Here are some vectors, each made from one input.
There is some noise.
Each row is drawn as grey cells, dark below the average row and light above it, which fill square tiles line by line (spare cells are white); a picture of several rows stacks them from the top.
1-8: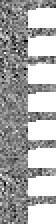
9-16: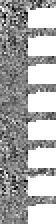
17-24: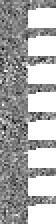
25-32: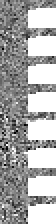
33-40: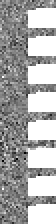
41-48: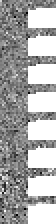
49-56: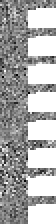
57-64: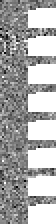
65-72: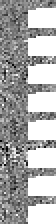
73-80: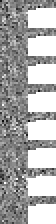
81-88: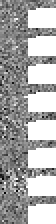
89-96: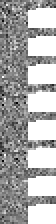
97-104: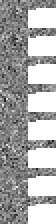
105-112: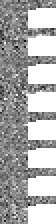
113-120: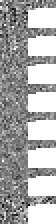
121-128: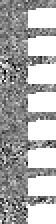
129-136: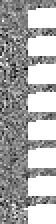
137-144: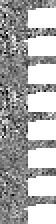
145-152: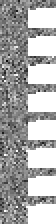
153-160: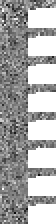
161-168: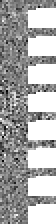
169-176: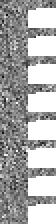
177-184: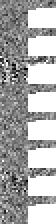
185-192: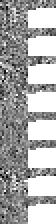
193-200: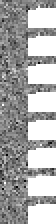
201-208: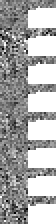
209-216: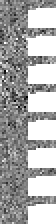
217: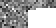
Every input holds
a true/false value, together with a list of up to two points on a 7-point line.
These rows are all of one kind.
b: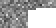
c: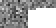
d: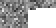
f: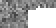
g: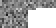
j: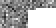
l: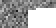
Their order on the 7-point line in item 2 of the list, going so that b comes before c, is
j, l, g, f, d, b, c.
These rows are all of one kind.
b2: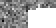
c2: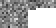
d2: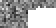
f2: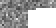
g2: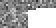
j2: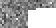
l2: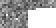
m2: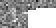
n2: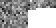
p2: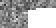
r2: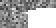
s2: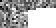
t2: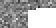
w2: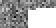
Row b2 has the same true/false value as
d2, n2 and w2.
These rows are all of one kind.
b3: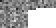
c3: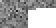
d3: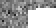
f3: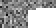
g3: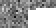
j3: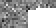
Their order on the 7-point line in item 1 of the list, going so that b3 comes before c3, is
f3, b3, g3, c3, j3, d3.
